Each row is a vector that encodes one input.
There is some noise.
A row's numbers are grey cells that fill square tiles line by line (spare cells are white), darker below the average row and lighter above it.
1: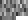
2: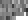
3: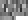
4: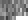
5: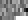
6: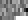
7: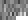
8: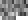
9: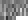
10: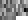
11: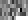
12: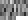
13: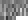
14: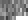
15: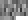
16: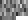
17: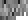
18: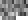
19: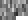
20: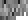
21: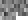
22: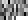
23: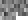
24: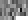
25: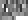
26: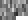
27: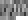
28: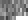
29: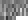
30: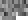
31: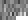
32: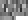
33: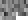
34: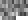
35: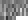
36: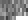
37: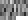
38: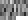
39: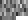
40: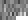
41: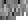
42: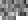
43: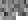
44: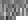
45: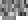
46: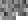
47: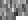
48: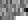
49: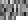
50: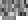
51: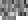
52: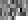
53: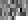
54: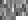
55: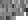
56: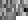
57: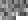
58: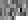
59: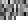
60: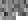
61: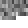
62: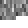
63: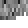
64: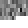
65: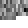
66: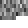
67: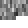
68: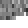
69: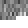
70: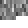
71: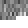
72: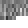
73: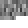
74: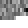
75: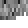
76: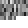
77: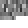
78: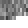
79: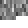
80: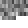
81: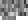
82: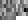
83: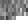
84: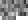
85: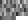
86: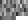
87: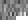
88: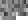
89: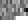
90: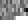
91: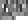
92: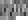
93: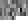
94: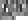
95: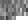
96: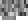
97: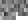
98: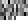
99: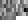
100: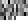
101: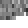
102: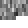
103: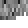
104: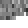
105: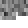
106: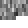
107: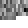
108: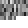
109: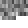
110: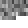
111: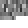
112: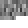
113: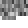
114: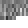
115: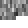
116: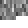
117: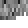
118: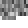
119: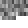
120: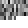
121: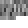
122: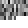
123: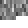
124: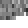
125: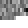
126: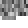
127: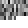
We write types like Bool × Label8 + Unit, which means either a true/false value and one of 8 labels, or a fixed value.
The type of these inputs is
Line8 + Line10 + Tree10.
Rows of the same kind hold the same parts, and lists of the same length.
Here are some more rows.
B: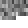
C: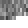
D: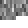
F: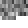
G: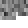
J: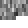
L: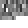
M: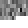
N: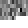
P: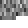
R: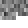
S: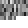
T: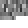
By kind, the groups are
B, F, G, R
C, D, J, P
L, M, N, S, T

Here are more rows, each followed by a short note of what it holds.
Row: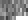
a point on a 10-point line
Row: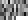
a node of a 10-node tree
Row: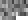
a point on an 8-point line
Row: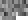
a point on an 8-point line
